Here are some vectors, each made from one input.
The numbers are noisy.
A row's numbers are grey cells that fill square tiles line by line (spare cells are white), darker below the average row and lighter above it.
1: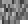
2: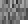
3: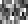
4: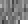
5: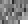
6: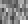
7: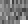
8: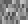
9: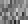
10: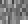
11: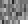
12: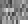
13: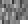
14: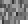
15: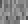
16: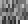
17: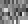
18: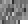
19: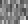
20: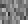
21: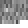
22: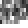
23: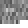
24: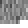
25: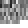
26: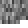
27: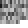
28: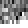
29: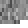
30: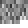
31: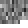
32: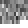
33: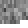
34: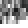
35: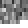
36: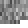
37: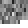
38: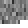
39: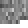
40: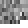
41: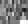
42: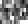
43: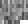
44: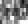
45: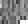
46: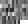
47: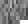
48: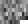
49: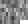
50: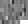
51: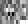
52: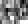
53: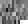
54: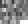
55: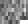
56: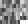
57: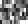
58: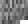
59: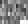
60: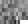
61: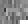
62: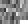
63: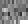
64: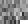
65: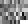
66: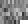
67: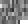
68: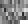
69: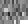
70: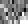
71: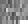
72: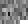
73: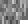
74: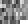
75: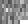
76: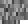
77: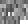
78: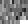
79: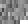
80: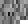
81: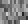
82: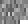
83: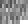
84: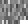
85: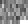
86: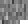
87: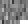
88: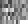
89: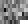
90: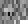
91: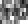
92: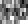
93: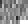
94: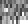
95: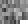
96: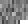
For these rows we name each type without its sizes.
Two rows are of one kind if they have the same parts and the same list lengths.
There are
3 kinds of row.
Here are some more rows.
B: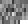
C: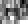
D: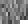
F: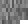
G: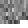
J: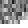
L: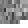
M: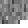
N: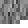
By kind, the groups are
B, D, F, J, M, N
C
G, L

